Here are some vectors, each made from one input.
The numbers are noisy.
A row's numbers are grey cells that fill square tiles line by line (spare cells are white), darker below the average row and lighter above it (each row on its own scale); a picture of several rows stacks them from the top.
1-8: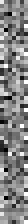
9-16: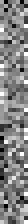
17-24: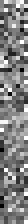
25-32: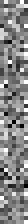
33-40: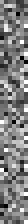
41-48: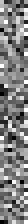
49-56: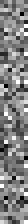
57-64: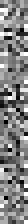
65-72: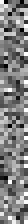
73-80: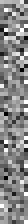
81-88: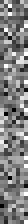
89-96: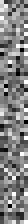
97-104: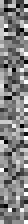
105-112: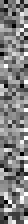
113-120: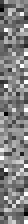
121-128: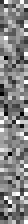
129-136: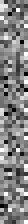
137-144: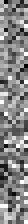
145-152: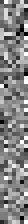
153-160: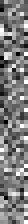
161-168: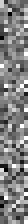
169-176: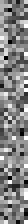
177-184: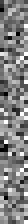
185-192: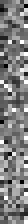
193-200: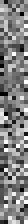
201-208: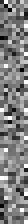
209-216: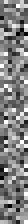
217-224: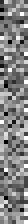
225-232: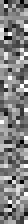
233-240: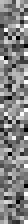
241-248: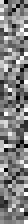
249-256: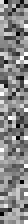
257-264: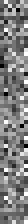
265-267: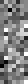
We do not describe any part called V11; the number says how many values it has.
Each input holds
either a point on a 10-point line, or a true/false value and a value of V11.
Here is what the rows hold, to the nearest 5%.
About 55% of them hold a point on a 10-point line. The rest hold a true/false value and a value of V11.
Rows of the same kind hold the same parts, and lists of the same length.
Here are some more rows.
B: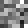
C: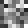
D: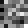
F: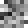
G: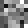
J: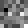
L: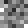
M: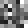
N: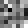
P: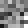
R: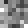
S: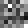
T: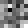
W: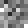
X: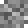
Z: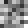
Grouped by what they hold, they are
B, C, F, G, L, P, R, W, X, Z
D, J, M, N, S, T

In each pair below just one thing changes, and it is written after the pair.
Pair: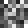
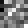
the true/false value
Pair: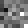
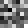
the true/false value
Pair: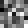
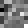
the value of V11
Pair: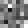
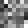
the value of V11
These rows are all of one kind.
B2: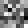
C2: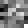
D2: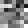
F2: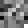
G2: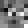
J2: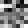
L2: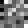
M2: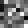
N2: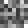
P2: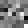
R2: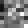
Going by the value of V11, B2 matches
C2, F2 and P2.
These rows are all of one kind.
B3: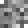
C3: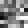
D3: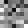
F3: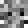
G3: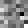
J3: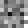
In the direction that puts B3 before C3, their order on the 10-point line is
D3, G3, J3, B3, C3, F3.
